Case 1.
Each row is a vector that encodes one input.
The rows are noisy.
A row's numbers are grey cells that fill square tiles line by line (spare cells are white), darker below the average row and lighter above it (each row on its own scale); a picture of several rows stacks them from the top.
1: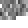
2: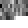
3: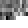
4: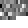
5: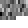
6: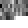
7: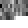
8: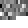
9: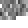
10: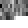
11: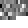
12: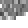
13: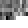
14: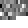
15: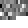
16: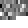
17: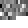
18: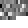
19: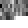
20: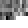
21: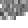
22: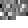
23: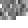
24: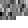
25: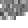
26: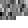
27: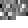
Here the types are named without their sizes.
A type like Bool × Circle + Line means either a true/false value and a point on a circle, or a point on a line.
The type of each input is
Line.
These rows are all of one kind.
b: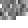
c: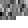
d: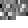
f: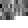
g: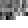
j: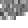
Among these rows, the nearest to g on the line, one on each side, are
c and f.
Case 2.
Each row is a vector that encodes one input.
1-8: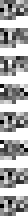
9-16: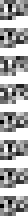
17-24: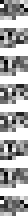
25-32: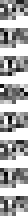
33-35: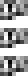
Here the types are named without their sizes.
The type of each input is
Line.
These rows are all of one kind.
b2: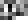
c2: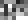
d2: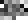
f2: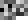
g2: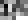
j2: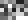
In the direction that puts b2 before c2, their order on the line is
b2, f2, d2, g2, c2, j2.
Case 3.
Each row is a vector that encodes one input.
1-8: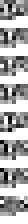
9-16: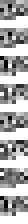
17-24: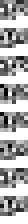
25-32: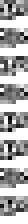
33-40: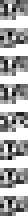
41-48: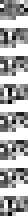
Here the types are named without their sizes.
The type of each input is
Line.
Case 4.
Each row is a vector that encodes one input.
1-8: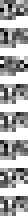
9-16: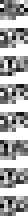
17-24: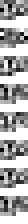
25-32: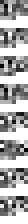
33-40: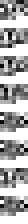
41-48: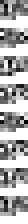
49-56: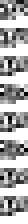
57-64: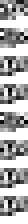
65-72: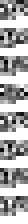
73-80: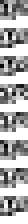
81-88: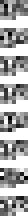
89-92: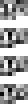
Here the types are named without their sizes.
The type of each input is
Line.
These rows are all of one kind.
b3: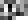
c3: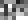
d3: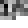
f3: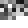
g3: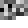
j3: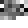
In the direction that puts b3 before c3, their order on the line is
b3, g3, j3, d3, c3, f3.
